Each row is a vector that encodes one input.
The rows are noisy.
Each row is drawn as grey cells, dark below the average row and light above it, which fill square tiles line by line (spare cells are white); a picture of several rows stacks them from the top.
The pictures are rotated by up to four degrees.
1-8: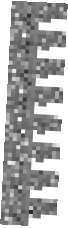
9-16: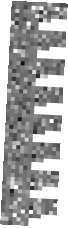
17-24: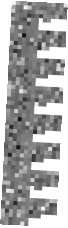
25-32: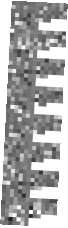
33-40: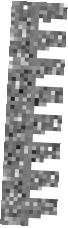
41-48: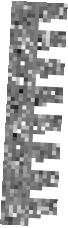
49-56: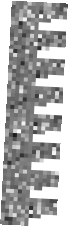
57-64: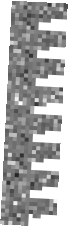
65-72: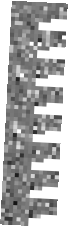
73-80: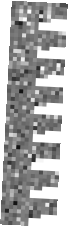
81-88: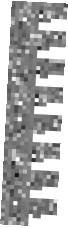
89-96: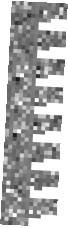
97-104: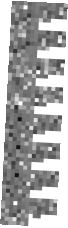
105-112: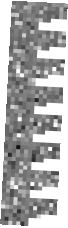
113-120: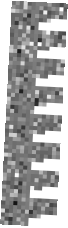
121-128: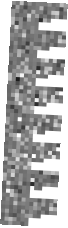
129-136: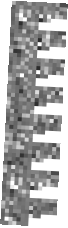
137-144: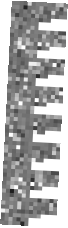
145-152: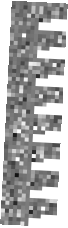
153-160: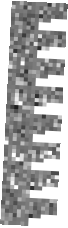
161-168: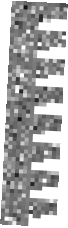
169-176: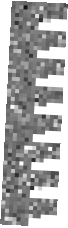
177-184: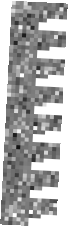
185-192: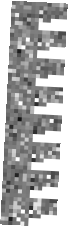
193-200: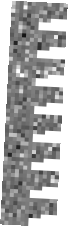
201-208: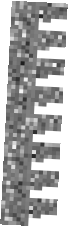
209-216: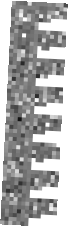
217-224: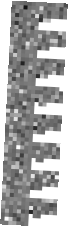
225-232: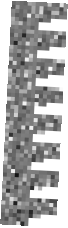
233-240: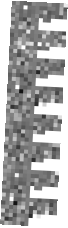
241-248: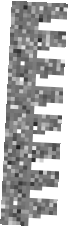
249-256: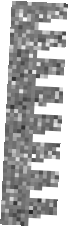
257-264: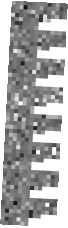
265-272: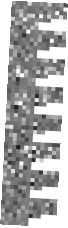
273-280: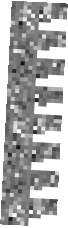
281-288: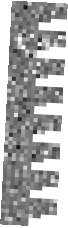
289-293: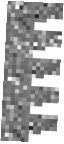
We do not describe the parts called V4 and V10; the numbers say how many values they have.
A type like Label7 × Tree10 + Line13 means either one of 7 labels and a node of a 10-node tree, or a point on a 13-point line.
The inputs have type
Bool × V4 + Line11 + V10.
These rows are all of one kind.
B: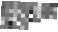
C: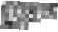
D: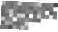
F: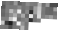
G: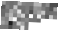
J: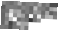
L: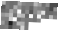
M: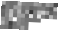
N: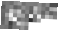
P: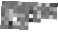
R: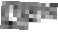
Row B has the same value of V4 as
F, P and R.
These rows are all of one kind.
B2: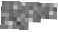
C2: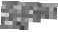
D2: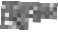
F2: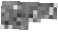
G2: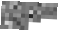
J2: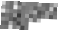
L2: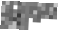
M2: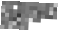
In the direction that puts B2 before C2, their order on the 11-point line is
J2, L2, F2, M2, B2, C2, D2, G2.
